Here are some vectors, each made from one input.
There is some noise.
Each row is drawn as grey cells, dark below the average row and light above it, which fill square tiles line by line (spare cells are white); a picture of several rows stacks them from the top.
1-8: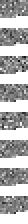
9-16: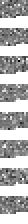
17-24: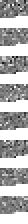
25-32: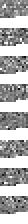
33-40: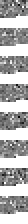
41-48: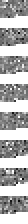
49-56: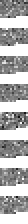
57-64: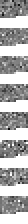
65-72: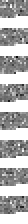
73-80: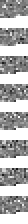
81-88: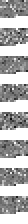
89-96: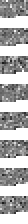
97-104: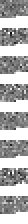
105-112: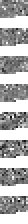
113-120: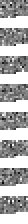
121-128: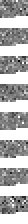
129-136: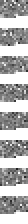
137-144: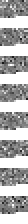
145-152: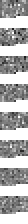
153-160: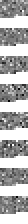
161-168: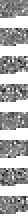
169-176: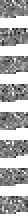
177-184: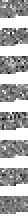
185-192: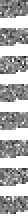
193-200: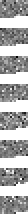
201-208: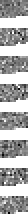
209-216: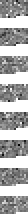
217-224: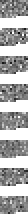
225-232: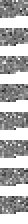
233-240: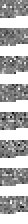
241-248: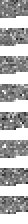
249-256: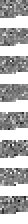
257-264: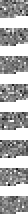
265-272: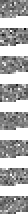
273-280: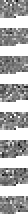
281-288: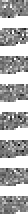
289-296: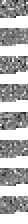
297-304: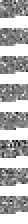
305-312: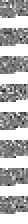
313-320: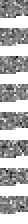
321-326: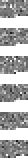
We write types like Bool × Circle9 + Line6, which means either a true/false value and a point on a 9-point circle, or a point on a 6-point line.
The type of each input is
(Bool × Bool × Bool + Label7) × Label7.
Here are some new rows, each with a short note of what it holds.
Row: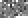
two labels (each one of 7)
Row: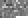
one of 7 labels and three true/false values
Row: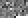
two labels (each one of 7)
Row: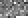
one of 7 labels and three true/false values
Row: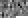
two labels (each one of 7)
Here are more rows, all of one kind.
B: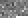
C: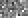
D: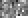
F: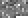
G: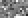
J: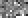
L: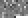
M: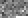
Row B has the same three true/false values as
G and M.
